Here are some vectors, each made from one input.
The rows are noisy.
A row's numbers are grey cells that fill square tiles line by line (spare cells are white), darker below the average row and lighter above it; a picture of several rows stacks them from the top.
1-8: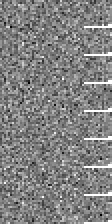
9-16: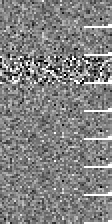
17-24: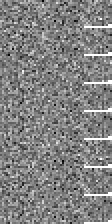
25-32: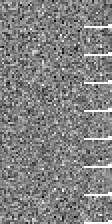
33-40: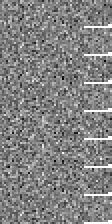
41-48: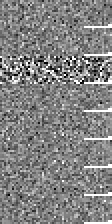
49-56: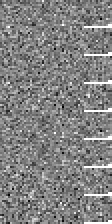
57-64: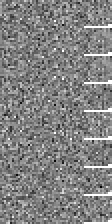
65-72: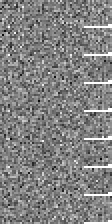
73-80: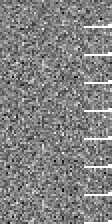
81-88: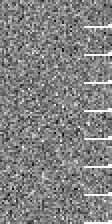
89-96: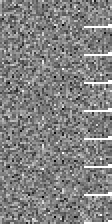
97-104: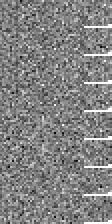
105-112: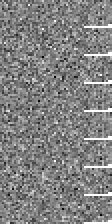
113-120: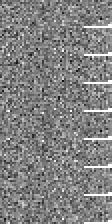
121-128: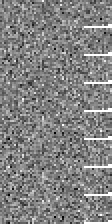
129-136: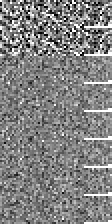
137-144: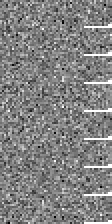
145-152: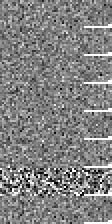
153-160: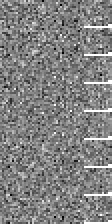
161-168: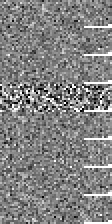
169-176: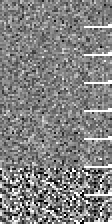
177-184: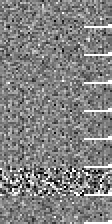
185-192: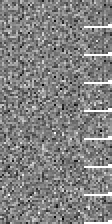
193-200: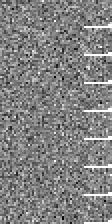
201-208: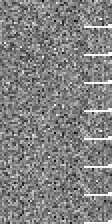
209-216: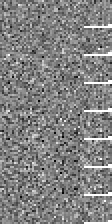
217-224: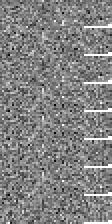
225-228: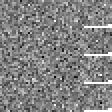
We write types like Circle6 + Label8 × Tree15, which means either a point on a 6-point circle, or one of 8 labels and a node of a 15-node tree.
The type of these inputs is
List2(Circle11).
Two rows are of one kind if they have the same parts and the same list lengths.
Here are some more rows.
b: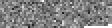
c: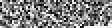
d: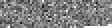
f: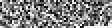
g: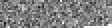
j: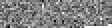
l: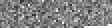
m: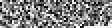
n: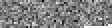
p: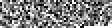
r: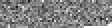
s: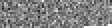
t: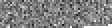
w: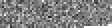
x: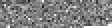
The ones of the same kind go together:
b, d, g, l, r, s, t, w, x
c, f, m, p
j, n

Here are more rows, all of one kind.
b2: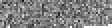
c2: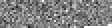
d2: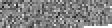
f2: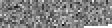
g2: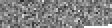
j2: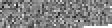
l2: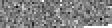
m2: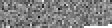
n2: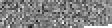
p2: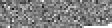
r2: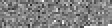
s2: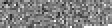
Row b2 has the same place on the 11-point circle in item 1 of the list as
d2, j2, n2 and s2.
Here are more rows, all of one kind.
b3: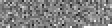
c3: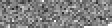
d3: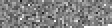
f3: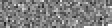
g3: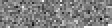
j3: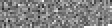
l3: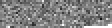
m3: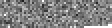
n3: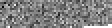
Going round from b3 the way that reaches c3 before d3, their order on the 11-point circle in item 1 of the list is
b3, m3, c3, l3, g3, f3, j3, d3, n3.
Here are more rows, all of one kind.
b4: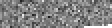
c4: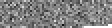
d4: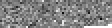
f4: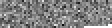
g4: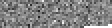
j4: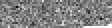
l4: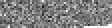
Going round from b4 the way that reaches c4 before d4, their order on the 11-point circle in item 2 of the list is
b4, f4, l4, c4, g4, d4, j4.
